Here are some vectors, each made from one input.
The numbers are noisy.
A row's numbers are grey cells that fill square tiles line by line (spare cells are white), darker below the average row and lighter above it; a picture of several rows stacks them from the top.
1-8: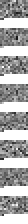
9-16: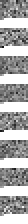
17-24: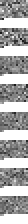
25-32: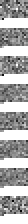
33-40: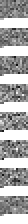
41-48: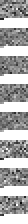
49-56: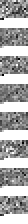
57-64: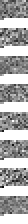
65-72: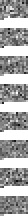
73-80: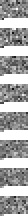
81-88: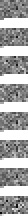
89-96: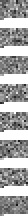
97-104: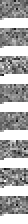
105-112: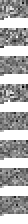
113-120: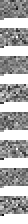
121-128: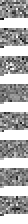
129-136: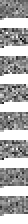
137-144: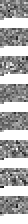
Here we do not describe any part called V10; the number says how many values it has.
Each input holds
either a fixed value, or a point on a 4-point line and a point on a 5-point line, or a true/false value and a value of V10.
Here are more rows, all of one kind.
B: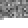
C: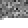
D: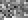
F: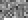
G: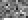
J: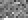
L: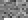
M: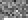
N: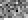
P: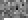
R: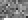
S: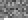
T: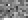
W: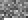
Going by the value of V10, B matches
D, F and T.
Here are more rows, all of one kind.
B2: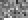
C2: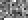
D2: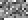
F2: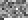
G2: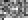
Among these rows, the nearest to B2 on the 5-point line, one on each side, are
F2 and G2.
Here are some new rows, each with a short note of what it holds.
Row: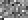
a point on a 4-point line and a point on a 5-point line
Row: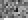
a true/false value and a value of V10
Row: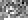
a fixed value
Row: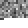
a point on a 4-point line and a point on a 5-point line
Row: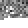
a fixed value
